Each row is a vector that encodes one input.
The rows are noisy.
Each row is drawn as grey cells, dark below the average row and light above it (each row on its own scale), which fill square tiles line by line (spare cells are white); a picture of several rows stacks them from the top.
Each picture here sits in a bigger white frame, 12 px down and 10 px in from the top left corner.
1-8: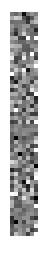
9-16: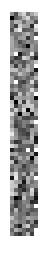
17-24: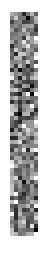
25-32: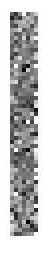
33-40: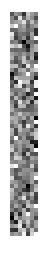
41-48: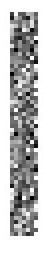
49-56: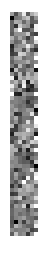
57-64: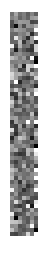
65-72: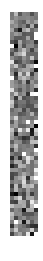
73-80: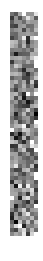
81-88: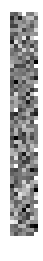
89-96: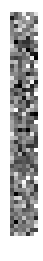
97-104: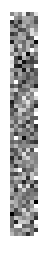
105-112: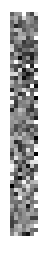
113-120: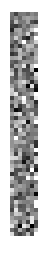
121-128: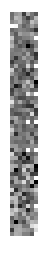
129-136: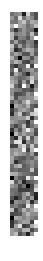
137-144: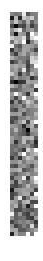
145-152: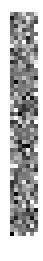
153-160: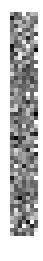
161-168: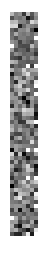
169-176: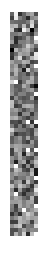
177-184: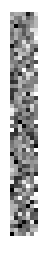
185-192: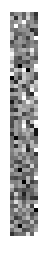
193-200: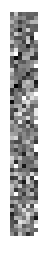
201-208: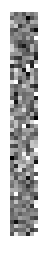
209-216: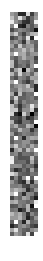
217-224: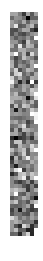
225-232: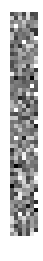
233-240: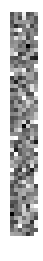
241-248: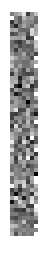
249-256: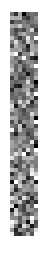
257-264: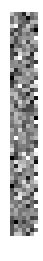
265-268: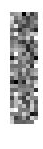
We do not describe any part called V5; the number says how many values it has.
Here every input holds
either a point on an 11-point circle, or a point on a 16-point circle and a value of V5, or a fixed value.
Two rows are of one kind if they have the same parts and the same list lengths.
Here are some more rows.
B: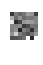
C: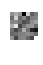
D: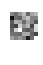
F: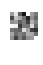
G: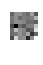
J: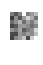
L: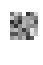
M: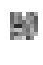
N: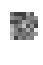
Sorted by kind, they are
B, C, F
D, G, J, L, M
N

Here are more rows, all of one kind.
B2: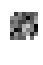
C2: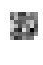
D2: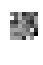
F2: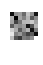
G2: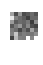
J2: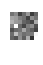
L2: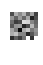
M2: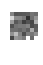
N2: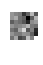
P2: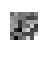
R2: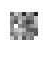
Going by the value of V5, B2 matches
D2, G2, M2 and N2.
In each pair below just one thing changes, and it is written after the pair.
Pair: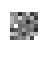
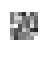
the place on the 16-point circle
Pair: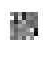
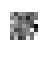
the place on the 16-point circle
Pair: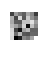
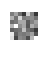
the value of V5
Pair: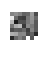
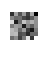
the value of V5
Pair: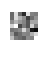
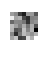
the value of V5
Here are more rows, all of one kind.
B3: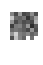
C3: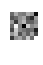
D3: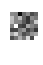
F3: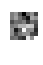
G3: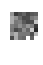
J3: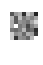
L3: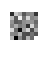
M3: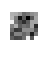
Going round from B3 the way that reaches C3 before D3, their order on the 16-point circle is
B3, C3, L3, J3, F3, M3, G3, D3.
